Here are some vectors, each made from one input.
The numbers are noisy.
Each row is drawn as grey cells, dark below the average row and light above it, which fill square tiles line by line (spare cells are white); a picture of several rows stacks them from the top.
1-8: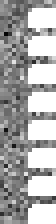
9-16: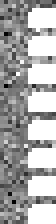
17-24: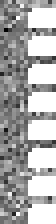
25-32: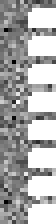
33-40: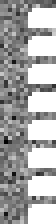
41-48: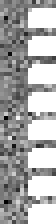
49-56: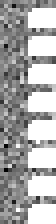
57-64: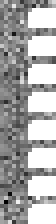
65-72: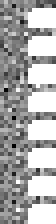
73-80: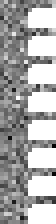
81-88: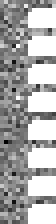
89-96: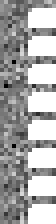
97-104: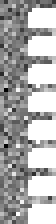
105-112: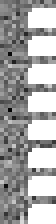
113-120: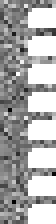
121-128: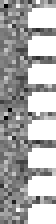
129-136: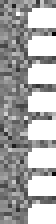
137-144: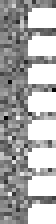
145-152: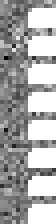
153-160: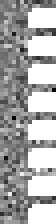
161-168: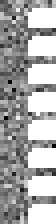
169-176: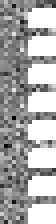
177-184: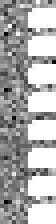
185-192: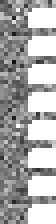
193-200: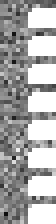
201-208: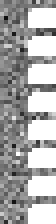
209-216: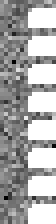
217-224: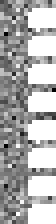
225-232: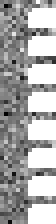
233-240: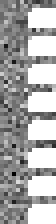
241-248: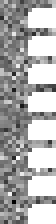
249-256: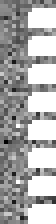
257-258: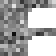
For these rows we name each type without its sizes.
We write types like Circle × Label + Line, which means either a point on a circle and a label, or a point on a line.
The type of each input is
Circle + Tree.
